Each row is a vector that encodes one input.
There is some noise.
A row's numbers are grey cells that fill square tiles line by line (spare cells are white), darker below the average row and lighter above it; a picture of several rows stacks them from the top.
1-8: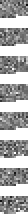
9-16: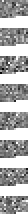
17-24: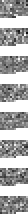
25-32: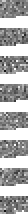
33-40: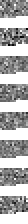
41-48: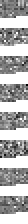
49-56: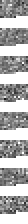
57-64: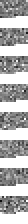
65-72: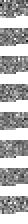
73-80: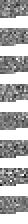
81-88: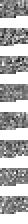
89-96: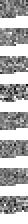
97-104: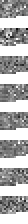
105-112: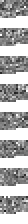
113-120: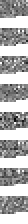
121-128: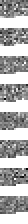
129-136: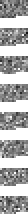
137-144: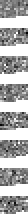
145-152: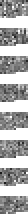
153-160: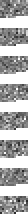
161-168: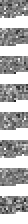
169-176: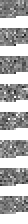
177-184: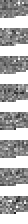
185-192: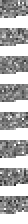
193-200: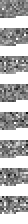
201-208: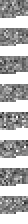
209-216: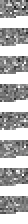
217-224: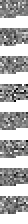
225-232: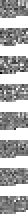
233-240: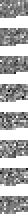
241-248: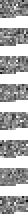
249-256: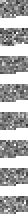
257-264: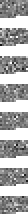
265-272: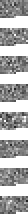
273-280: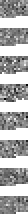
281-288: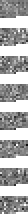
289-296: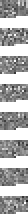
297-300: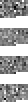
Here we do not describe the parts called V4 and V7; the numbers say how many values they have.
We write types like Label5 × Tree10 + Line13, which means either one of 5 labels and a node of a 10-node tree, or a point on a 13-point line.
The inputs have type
Bool × V7 + Line10 × (Line18 + V4).
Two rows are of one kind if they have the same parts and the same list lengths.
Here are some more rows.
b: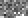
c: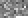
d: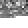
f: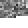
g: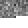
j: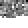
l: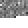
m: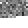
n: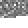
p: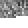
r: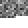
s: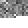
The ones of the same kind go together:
b, j
c, g, m, p, s
d, f, l, n, r

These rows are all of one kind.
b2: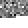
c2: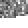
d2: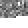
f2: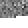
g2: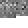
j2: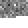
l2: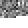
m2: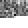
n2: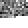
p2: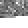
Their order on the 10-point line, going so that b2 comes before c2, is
m2, j2, p2, n2, f2, g2, d2, b2, l2, c2.
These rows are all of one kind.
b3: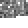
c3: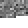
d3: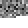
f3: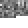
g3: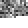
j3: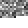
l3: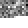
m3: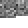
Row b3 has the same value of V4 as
f3 and g3.
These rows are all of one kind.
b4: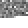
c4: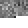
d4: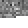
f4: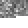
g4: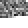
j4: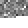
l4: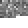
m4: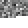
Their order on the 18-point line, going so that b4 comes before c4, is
b4, l4, f4, j4, m4, c4, d4, g4.
